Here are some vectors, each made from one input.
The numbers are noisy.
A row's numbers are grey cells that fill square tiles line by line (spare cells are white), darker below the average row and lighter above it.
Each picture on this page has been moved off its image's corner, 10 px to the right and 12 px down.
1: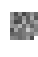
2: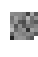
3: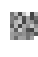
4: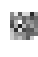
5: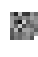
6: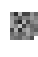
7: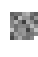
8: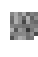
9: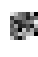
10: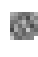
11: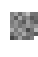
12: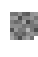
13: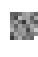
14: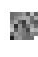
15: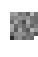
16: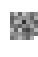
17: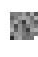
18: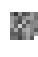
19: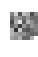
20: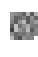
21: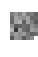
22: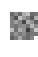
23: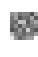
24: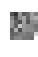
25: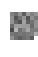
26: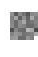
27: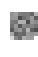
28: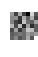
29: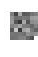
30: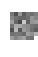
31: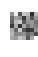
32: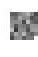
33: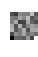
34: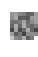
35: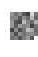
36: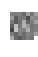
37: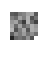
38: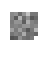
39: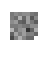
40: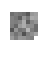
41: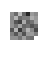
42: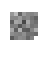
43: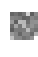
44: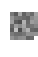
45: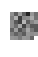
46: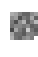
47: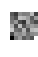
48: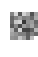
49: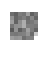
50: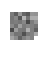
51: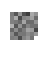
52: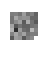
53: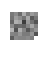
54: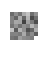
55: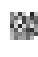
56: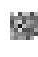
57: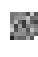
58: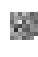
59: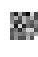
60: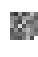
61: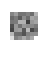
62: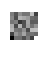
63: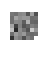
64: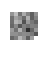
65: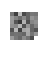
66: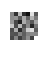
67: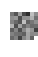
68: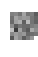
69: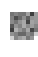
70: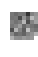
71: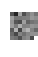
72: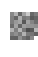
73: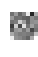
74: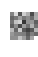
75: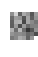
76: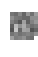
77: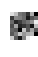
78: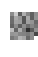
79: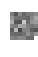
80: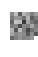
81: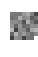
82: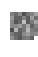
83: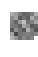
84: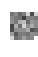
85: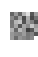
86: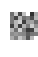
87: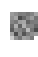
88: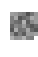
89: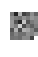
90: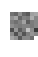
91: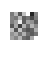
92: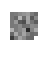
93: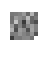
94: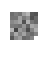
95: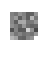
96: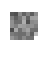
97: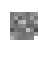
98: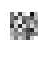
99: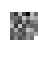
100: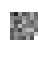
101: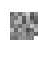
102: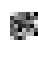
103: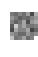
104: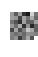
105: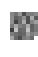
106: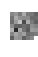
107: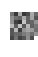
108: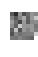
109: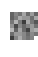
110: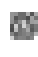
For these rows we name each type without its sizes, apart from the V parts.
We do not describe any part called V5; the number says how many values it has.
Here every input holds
a list of items, each a true/false value and a value of V5.
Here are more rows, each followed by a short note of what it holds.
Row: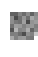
a list of two items
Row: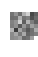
a list of one item
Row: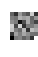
a list of one item
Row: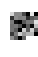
the empty list
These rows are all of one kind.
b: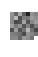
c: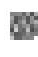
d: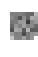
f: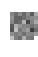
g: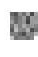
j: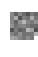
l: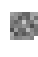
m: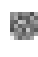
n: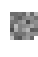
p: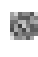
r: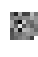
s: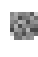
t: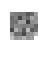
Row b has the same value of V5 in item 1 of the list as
f and r.
